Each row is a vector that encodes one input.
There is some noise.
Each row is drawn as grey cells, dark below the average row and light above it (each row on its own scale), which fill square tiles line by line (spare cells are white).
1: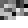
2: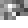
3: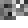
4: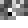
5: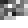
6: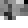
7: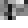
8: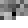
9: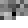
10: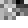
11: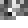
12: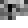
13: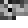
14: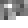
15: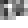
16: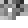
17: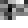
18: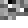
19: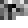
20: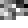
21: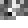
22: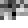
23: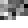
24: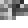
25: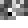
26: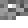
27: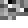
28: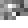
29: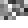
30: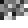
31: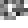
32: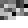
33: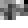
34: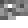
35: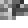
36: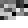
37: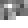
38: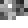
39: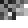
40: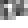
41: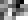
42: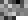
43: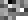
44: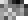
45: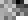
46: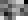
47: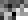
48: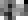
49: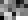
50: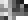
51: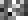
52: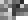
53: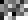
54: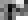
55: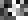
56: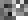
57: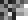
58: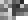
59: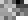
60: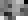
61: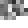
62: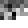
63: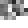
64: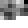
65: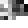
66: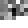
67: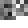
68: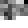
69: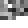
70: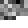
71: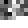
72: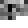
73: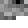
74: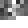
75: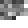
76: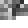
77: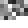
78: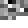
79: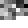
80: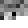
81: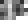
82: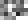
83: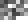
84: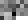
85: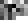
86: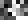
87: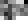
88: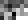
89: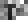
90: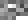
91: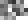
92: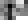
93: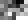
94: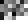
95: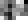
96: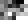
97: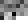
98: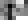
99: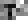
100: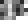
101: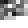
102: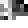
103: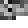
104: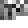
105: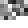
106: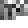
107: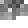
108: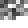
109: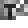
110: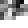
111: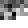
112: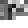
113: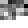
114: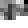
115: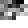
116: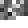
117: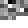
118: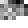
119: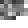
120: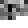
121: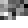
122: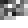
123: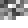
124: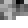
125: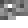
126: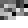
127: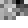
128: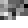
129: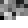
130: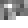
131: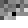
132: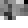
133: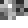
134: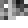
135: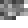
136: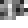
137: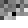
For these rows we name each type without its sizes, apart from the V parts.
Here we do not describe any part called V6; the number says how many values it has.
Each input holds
a value of V6, together with either a point on a line, or three true/false values.
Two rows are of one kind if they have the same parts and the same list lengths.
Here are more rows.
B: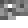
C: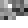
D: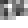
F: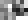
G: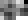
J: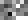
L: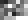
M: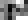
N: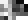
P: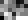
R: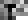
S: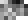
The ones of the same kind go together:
B, C, D, F, L, N, P, S
G, J, M, R

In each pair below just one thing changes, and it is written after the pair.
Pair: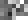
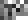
the value of V6
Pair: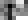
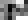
the value of V6
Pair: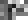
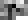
the value of V6
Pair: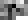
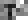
the value of V6
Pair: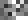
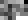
the place on the line
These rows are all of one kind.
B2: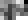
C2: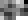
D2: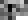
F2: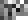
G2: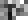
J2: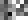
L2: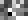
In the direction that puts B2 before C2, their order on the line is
L2, J2, F2, G2, D2, B2, C2.
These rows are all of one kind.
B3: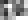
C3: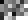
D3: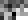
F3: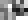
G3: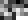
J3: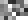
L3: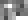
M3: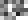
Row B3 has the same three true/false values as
F3 and M3.
